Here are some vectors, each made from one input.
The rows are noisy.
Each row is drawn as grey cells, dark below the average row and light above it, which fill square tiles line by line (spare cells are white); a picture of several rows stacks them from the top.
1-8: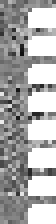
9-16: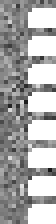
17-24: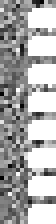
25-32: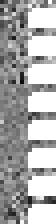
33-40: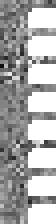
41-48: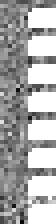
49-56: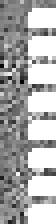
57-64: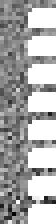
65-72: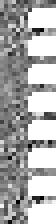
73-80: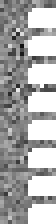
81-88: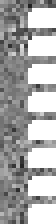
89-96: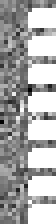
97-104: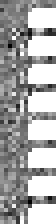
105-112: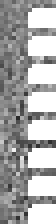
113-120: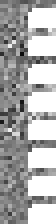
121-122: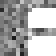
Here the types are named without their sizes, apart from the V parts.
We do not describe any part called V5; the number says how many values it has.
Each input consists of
either a node of each of two trees, or a value of V5.
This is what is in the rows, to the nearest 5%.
About 75% of them hold a node of each of two trees. The rest hold a value of V5.
